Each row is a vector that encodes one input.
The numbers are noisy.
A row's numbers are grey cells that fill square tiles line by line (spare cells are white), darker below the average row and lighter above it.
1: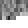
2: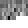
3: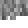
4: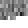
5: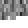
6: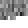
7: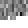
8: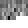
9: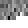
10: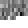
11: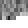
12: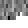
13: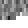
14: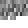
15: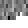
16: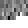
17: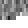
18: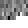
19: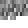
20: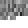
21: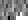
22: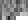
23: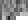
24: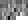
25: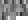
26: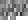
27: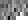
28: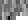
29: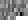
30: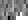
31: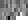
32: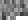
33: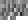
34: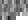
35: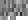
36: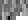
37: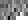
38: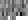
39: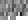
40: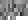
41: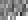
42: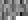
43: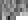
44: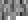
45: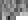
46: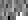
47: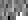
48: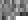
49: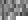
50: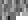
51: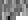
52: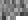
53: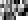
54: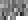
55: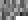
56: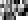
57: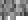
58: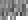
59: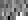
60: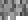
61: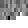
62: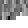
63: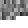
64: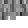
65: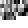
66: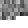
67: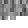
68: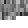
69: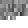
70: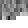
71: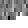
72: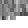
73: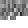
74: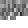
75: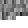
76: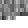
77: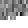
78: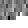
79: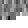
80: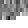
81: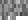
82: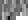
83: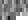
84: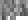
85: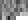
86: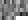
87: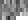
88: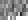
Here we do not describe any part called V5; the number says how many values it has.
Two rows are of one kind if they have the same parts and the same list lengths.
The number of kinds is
3.
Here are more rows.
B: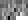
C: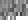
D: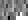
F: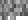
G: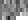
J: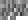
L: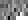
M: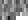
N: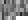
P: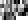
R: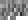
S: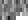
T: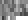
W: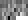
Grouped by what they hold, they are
B, D, G, L, M, S, W
C, F, J, N, R, T
P

